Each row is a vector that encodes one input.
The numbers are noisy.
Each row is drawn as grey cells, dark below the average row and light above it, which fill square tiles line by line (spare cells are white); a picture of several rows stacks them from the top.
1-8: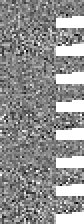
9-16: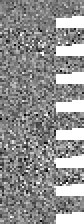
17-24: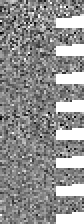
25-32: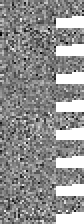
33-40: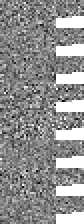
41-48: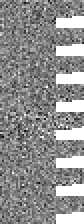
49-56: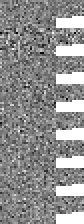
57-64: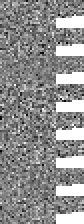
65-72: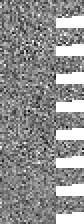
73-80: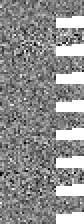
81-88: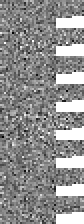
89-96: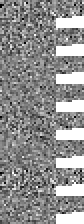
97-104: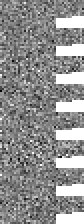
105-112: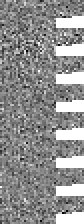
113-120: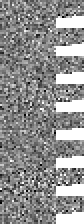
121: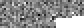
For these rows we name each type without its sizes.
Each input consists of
a point on a line, together with either a label, or a point on a line.
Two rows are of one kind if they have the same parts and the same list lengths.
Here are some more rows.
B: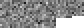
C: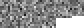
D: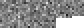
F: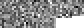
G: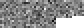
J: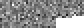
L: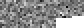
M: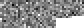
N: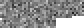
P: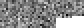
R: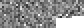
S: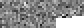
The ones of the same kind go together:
B, D, F, G, M, N, P, R
C, J, L, S

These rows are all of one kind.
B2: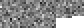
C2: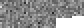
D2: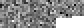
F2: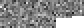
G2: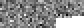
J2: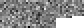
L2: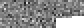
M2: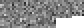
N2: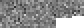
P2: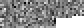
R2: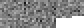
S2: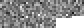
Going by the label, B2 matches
D2, F2 and S2.
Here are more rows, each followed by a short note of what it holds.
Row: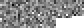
a label and a point on a line
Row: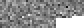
a point on each of two lines
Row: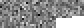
a point on each of two lines
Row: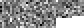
a point on each of two lines
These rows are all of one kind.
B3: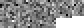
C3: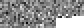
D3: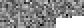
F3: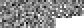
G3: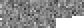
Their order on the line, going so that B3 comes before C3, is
B3, D3, G3, C3, F3.
